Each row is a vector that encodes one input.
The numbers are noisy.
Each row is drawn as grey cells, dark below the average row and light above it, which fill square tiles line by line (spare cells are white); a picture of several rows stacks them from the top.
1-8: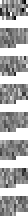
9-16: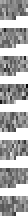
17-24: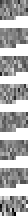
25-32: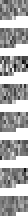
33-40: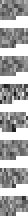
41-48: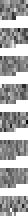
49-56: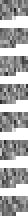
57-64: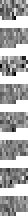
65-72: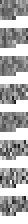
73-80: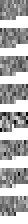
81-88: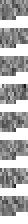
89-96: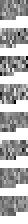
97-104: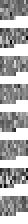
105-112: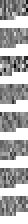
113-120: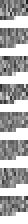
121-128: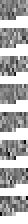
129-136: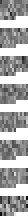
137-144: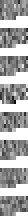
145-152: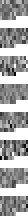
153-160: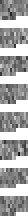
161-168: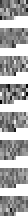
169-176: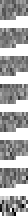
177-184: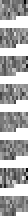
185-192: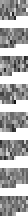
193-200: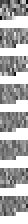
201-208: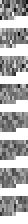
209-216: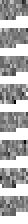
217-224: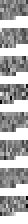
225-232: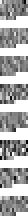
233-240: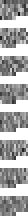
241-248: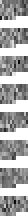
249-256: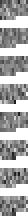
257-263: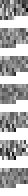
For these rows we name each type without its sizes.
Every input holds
a label, together with either two labels and three true/false values, or a point on a line.
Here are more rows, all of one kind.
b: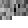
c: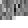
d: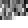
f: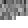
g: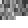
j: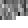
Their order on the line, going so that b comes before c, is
b, c, f, j, d, g.
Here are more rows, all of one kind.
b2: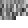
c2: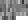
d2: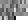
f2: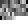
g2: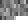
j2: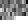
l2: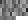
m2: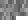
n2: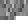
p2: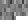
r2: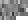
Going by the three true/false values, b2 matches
d2, l2 and m2.
